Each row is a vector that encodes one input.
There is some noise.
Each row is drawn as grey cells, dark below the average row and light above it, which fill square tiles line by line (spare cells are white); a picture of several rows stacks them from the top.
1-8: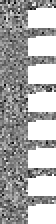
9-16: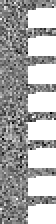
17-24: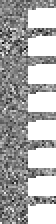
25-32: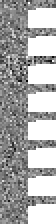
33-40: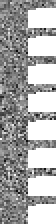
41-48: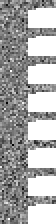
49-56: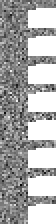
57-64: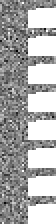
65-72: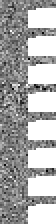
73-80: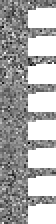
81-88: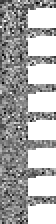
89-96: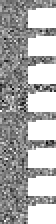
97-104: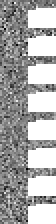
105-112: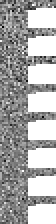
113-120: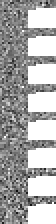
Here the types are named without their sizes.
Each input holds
either a point on a line, or a list of points on a circle.
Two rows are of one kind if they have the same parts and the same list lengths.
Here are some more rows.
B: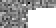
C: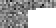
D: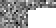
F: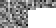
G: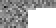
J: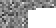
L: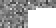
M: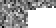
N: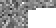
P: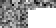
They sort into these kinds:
B, J, L, N
C, G
D, F
M, P

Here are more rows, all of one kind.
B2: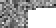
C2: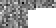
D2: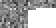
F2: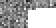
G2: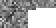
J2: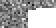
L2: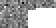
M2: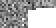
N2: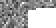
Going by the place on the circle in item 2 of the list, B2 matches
C2, F2 and L2.
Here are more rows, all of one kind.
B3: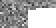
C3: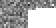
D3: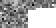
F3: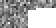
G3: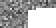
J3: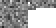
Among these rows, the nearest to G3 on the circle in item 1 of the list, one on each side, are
F3 and J3.
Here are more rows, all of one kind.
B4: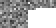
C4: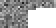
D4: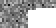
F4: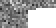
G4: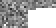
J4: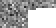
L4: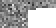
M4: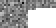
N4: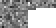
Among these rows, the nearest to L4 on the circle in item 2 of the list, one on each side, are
C4 and D4.
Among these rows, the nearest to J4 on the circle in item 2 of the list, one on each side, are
D4 and G4.
